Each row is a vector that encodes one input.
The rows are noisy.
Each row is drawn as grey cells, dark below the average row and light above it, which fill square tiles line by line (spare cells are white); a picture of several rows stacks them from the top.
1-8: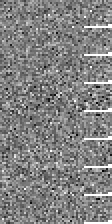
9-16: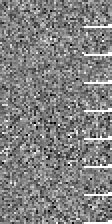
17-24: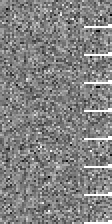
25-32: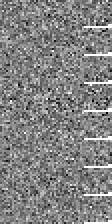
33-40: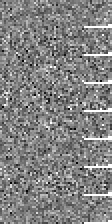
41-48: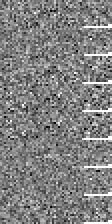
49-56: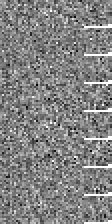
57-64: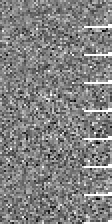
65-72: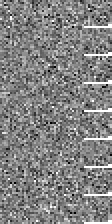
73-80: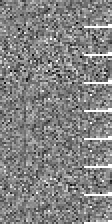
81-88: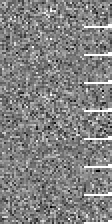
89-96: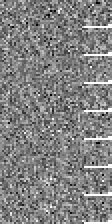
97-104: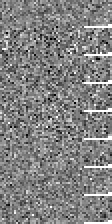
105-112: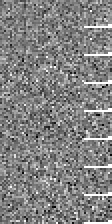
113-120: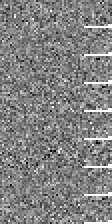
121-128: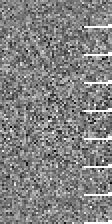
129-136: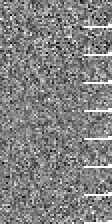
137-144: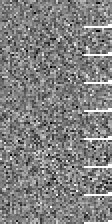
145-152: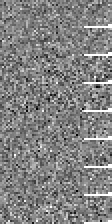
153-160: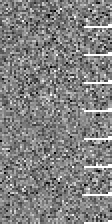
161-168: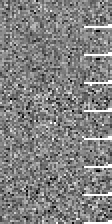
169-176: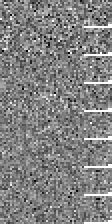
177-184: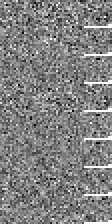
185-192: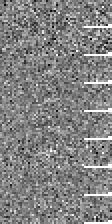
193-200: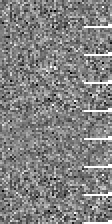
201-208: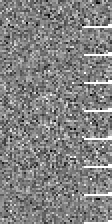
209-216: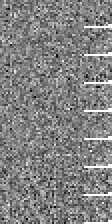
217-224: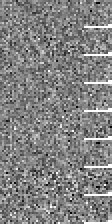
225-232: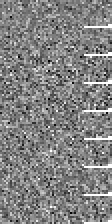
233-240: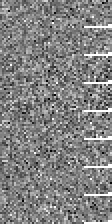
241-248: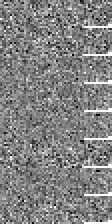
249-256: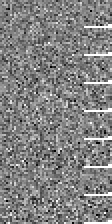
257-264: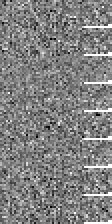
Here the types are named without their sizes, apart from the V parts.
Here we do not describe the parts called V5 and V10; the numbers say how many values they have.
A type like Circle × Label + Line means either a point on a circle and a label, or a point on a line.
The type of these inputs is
((Bool × Circle + V10) × V5 + Tree) × V5.
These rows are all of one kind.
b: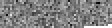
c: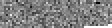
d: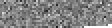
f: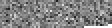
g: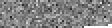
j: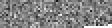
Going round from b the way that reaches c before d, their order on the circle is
b, c, j, f, d, g.
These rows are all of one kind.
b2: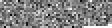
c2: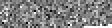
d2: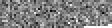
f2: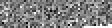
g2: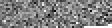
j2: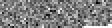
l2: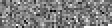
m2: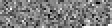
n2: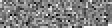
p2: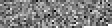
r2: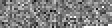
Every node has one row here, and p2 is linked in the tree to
r2.
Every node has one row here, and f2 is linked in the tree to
c2.
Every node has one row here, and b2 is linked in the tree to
c2, m2 and n2.
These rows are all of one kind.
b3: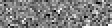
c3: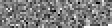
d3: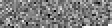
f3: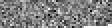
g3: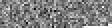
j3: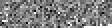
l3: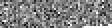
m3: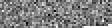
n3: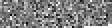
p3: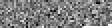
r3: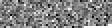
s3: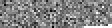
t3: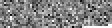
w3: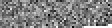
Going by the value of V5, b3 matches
c3, d3 and p3.
